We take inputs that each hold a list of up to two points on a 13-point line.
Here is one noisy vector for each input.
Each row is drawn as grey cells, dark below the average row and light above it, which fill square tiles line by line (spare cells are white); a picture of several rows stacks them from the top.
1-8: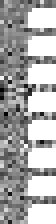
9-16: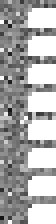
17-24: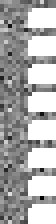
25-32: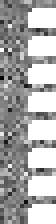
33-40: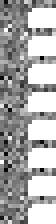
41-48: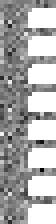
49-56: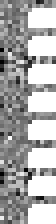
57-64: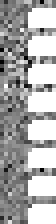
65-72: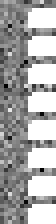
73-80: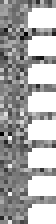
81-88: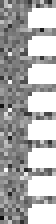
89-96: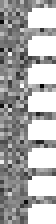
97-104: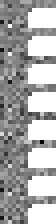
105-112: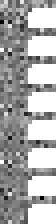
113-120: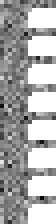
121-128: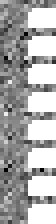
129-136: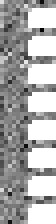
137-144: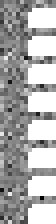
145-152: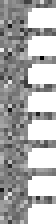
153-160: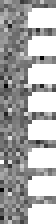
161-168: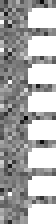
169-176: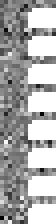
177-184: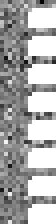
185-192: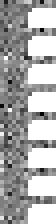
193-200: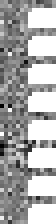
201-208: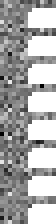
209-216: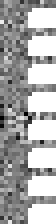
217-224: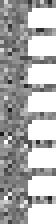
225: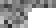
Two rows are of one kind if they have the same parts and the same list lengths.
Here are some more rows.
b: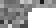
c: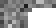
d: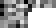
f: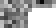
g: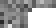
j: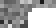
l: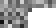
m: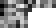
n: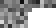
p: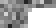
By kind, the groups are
b, c, g, j, l
d, m
f, n, p

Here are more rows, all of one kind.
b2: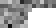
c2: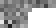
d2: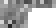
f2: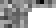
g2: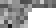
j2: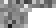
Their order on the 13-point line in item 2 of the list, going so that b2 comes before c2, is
b2, g2, j2, c2, d2, f2.
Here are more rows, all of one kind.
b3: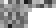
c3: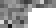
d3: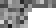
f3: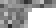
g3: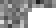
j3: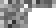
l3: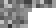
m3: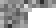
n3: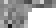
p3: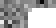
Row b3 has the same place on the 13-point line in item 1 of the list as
c3, d3, f3 and l3.
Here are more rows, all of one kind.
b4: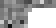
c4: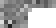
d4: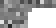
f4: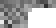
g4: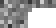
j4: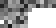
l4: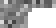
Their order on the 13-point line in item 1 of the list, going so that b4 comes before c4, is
j4, b4, g4, d4, l4, c4, f4.
